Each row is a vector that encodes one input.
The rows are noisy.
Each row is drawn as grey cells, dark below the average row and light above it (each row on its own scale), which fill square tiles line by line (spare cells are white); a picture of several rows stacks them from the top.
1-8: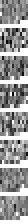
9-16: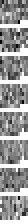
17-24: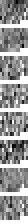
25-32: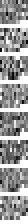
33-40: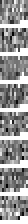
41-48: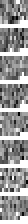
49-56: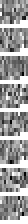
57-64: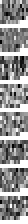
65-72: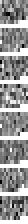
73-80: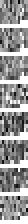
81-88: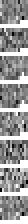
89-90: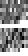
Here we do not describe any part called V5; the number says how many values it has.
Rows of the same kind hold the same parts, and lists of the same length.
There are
2 kinds of row.
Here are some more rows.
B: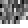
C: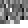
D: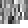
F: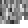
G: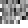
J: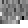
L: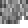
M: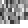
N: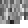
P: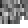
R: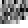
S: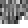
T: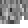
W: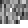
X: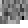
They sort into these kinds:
B, F, M, X
C, D, G, J, L, N, P, R, S, T, W

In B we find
one of 6 labels and a value of V5.
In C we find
one of 6 labels, three true/false values and a value of V5.
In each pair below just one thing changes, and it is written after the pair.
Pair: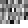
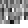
one of the three true/false values
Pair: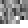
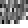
the value of V5
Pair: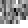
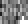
the label
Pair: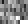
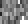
one of the three true/false values
